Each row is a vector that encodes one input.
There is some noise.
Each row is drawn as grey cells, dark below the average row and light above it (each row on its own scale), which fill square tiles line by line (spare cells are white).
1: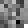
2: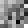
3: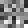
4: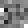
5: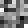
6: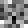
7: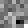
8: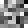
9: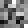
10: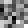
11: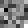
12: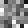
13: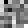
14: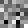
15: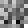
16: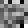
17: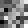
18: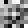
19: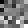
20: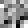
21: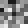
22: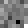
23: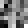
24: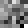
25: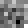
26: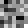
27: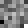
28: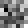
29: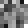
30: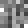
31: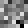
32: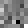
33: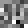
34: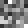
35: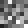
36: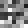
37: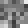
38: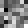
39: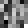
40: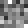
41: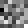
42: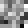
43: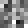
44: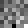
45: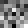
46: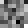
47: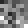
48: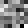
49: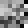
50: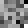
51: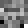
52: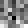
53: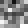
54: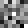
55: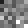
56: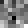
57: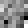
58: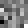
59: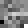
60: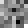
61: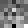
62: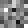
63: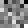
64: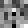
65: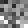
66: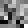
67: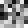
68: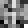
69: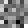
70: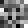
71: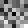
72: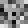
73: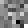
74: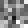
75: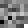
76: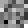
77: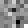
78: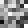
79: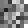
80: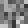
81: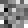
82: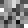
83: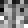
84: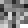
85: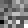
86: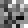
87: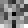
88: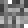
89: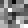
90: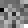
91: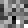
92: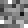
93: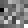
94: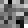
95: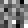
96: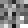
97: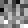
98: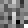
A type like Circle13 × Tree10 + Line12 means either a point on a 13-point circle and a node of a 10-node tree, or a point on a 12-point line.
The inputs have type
Bool × Tree10 + Line3 × Line6.
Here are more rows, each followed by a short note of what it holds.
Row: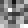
a point on a 3-point line and a point on a 6-point line
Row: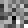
a point on a 3-point line and a point on a 6-point line
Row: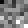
a point on a 3-point line and a point on a 6-point line
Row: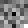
a point on a 3-point line and a point on a 6-point line
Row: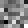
a node of a 10-node tree and a true/false value
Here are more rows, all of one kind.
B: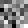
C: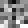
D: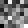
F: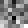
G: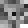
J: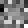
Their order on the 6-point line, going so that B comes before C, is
B, D, J, F, C, G.
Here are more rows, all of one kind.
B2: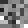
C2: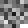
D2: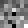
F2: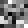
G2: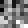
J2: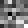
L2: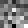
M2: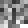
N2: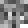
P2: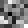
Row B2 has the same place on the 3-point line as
G2 and M2.
